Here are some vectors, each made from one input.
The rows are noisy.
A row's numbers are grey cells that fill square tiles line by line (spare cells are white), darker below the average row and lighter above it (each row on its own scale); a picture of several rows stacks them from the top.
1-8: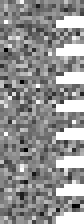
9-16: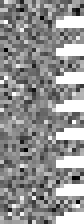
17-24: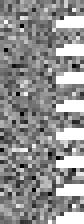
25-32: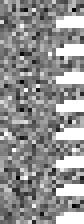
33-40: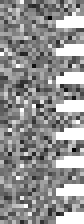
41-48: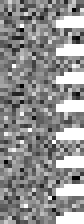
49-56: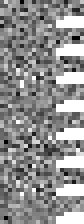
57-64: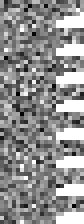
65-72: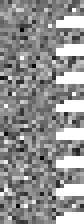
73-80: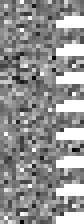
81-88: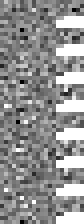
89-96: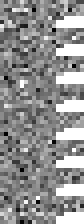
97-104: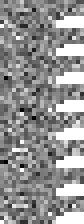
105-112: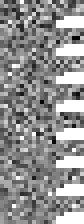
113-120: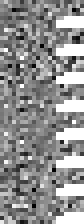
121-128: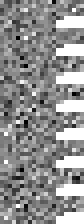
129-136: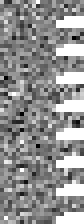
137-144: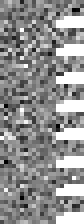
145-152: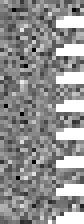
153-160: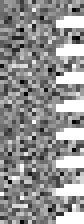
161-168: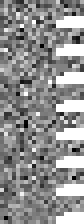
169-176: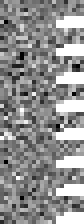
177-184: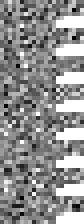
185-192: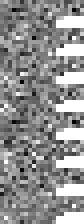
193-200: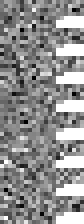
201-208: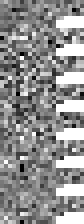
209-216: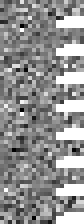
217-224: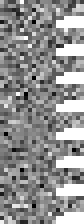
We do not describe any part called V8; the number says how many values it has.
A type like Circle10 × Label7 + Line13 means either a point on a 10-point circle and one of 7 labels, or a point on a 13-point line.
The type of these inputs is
List2(Bool × V8).
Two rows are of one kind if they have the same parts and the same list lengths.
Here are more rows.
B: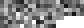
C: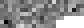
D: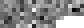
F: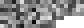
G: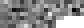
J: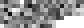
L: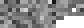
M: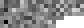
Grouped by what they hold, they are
B
C, D, G
F, J, L, M

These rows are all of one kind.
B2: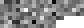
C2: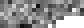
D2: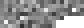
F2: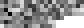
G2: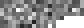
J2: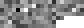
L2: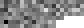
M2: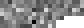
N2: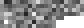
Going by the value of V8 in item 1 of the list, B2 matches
J2 and L2.
